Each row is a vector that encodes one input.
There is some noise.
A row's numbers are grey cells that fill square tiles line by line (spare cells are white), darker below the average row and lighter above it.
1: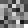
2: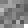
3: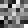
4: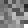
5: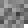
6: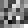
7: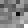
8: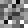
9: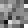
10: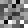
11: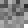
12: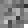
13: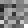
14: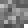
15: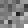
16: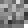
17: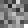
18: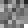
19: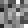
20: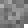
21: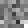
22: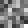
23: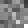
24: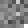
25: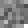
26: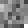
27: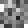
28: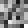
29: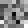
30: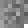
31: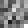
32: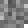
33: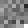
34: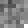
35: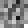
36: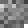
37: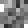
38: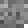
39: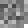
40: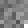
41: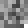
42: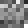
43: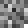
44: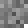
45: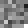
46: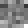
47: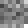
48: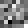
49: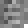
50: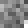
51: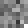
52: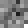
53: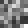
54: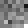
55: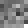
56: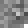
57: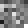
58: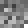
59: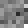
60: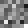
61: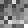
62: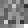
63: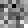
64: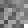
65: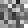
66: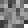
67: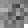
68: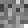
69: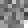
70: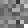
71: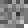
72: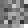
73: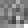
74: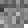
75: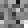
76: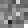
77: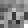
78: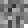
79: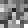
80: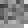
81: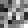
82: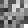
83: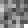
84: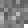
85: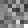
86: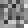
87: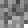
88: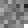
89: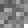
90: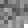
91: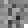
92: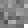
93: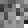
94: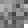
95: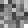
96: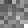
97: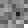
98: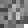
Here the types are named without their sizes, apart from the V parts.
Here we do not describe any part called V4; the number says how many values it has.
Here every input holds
a list of items, each a true/false value and a value of V4.
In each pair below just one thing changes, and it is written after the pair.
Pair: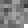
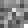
the value of V4 in item 1 of the list
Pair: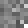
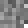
the value of V4 in item 1 of the list
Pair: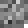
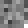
the value of V4 in item 1 of the list
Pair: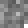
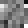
the value of V4 in item 1 of the list
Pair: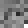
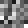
the value of V4 in item 1 of the list
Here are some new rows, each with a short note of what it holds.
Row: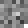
a list of one item
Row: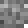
a list of two items
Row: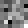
a list of three items
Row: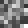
the empty list
